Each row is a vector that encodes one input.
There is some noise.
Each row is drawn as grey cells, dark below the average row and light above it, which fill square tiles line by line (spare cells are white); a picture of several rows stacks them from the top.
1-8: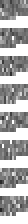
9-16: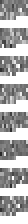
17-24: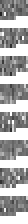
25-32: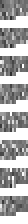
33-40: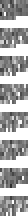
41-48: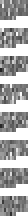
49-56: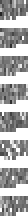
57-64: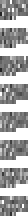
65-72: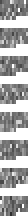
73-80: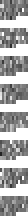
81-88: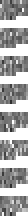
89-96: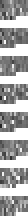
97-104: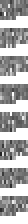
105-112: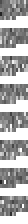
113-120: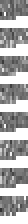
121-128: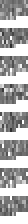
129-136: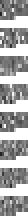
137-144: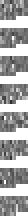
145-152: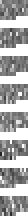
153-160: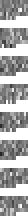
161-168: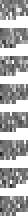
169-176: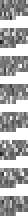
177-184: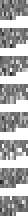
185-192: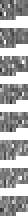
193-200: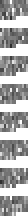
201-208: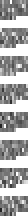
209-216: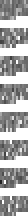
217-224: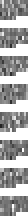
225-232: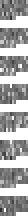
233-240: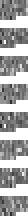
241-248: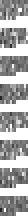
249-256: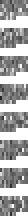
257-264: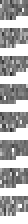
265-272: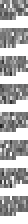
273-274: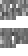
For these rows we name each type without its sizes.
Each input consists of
a label.
